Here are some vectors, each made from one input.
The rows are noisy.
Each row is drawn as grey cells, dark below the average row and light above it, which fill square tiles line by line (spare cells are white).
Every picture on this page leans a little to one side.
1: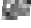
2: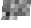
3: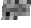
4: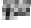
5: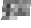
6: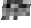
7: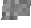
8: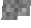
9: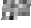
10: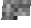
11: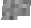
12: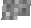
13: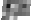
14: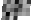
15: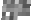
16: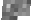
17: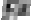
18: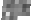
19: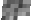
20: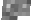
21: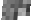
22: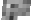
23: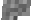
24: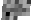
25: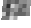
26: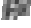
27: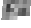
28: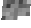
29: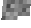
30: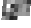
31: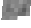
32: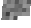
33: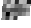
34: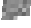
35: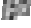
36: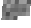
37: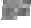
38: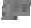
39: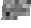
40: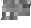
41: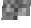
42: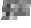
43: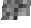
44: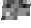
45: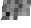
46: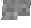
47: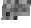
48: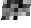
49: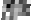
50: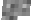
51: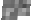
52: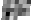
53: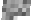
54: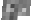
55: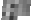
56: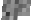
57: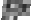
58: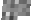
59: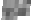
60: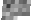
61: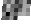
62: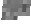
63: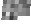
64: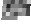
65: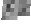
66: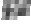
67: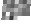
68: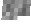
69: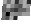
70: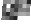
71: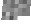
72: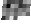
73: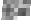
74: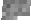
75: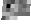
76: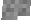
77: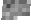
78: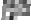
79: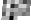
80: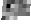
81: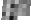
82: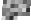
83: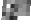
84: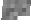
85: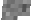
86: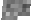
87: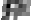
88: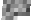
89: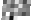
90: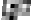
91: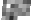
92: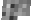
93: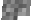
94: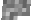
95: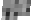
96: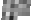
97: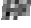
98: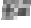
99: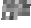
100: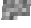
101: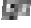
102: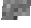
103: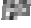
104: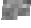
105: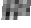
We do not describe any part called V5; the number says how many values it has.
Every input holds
a list of up to two items, each a true/false value and a value of V5.
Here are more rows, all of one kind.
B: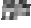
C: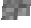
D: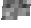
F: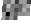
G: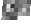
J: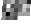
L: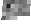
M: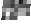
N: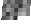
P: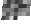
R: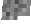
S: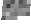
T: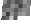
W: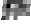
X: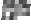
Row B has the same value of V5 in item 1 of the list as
L, M, P and X.
